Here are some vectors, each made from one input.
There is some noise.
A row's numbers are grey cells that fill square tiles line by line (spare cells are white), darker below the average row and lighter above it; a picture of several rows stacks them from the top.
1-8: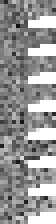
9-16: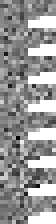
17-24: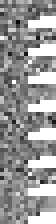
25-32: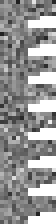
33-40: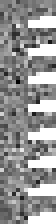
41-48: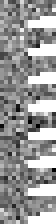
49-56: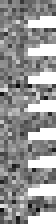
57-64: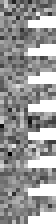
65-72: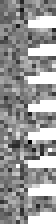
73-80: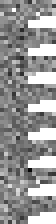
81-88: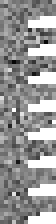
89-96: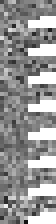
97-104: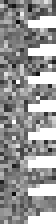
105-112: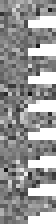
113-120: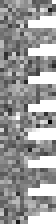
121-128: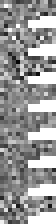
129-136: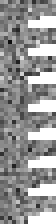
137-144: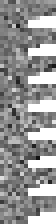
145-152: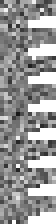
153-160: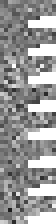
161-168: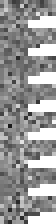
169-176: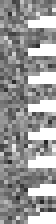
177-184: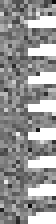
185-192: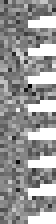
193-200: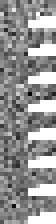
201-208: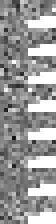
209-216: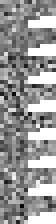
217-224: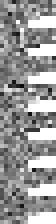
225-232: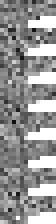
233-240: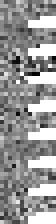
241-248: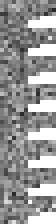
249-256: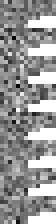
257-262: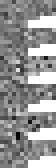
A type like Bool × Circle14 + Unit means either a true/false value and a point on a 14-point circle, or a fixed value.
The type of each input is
Circle6 × Circle6 × (Circle6 + Unit) × (Label6 + Line13).
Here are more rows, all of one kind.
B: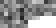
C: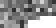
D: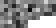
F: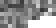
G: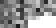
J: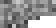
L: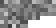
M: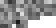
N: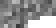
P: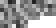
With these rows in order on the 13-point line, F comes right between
G and N.
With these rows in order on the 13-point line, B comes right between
C and L.
